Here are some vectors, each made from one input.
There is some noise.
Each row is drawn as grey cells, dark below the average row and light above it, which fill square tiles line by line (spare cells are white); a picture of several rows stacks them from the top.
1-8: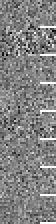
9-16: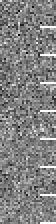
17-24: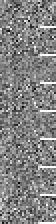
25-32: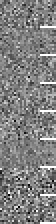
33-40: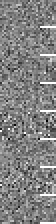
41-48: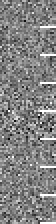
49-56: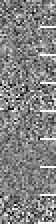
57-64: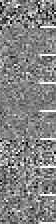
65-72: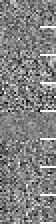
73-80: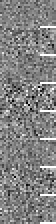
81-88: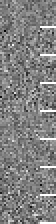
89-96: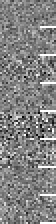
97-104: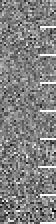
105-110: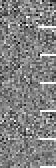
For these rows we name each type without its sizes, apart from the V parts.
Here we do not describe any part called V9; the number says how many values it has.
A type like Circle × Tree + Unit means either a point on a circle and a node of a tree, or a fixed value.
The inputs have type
Tree × (Tree + V9).
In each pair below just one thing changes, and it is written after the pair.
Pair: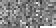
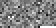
the value of V9
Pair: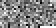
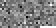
the node of the tree
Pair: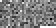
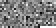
the value of V9
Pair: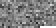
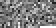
the value of V9
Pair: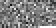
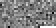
the value of V9
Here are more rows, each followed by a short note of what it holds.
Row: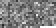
a node of a tree and a value of V9
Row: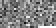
a node of each of two trees
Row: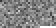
a node of a tree and a value of V9
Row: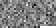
a node of a tree and a value of V9
